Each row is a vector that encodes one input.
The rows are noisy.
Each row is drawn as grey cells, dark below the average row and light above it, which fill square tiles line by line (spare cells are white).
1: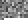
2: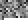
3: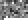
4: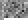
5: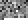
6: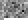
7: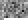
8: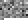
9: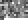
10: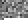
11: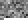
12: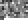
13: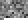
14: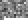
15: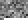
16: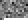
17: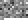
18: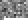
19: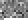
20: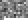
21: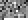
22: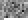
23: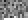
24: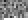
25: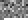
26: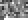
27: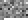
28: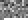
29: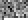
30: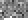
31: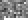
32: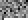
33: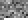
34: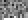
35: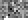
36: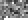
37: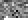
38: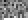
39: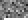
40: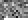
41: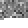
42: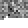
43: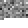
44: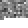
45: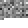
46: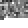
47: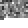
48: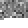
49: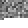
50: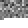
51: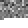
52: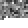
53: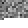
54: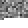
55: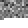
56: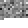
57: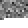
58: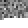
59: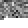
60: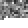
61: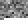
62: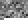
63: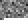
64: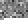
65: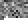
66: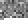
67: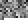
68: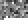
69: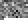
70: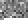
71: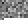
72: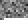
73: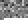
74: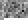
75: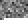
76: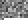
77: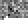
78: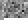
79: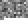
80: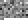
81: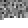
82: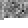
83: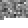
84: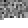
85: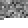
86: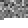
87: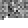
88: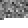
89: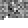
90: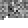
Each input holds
either a point on a 9-point circle, or one of 4 labels and a true/false value.
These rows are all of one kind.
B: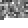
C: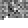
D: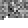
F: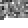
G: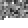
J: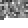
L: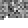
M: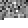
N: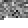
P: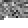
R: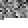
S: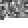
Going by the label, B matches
F, J, M and S.
